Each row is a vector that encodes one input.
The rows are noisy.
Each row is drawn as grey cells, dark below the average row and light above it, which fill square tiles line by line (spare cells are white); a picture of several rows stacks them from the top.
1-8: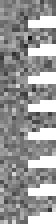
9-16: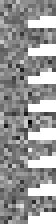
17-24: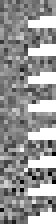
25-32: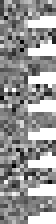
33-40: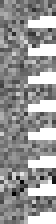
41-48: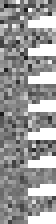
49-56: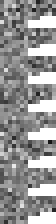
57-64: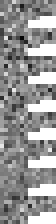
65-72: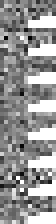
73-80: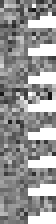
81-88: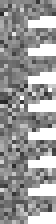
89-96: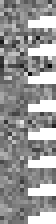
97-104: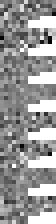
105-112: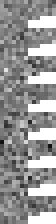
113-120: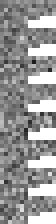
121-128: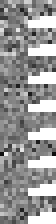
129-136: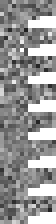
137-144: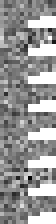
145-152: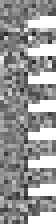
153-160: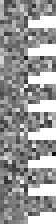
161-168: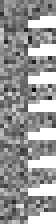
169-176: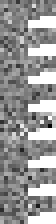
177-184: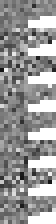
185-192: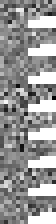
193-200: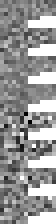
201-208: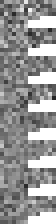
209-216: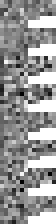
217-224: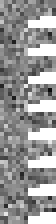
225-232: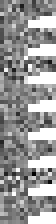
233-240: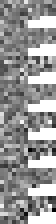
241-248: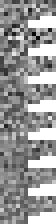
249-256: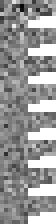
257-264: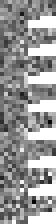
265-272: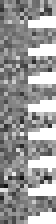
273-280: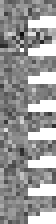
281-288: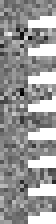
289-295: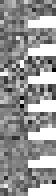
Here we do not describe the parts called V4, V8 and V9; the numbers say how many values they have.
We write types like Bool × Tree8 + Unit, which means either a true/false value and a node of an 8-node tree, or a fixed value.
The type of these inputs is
(Bool × (Line5 + V4) × V9 + V8) × Label5.
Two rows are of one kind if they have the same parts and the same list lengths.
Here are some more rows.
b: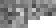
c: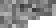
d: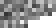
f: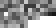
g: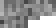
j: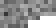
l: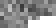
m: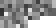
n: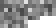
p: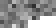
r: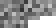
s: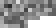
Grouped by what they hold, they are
b, c, d, j, l, n
f, m, s
g, p, r

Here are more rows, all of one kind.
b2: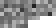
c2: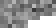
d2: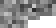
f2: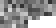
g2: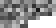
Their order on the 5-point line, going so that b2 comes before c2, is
g2, f2, b2, c2, d2.
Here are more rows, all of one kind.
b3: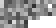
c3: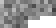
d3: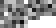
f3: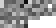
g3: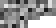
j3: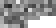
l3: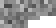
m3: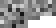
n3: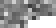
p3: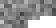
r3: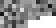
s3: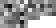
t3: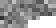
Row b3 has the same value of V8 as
d3, m3, n3 and s3.
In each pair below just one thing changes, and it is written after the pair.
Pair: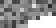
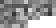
the value of V9
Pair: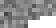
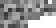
the true/false value
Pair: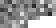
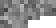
the value of V9
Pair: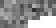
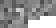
the label
